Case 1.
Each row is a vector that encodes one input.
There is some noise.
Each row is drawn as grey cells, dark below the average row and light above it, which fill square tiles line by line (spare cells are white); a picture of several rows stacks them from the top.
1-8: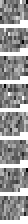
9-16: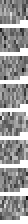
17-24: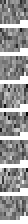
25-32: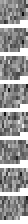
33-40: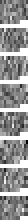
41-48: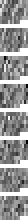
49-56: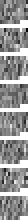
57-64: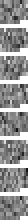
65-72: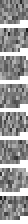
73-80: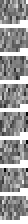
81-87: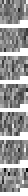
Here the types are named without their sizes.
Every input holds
a point on a line and a node of a tree, together with either a fixed value, or a node of a tree.
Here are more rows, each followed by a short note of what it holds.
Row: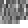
a point on a line and a node of each of two trees
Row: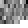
a point on a line and a node of a tree
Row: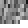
a point on a line and a node of a tree
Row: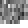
a point on a line and a node of each of two trees
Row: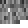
a point on a line and a node of each of two trees
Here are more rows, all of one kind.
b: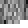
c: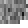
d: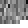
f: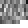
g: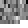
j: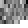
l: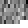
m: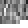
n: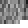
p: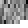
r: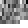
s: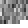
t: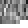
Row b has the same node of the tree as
j and p.
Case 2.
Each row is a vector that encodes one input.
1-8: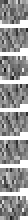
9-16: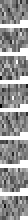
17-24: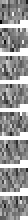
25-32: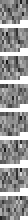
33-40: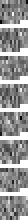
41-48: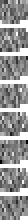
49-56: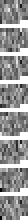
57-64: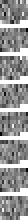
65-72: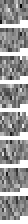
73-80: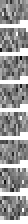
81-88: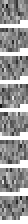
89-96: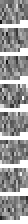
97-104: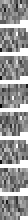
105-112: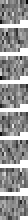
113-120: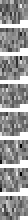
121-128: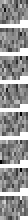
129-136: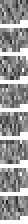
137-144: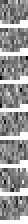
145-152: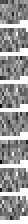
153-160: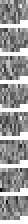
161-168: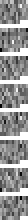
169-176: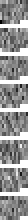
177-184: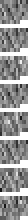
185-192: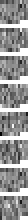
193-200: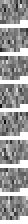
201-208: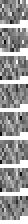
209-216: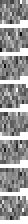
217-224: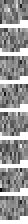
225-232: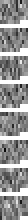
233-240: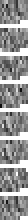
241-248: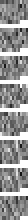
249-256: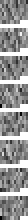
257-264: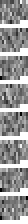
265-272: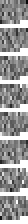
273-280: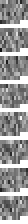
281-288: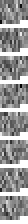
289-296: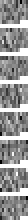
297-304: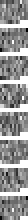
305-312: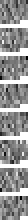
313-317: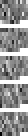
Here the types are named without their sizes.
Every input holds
a true/false value, together with either a point on a line, or a node of a tree.
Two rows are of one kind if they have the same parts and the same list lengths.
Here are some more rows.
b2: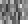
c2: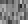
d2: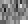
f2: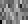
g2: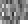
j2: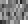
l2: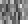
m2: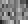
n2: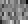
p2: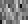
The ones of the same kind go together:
b2, c2, d2, g2, l2
f2, j2, m2, n2, p2

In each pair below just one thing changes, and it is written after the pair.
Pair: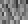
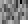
the node of the tree
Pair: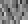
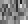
the node of the tree
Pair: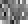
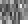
the true/false value
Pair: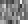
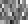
the node of the tree
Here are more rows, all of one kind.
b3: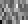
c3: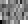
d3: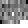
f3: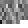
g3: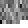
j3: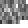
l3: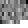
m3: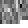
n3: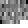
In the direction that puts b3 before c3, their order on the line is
m3, l3, n3, d3, g3, f3, b3, c3, j3.
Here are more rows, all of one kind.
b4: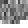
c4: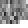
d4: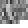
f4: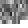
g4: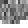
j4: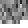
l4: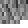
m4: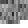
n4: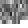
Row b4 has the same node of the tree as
f4, g4 and n4.
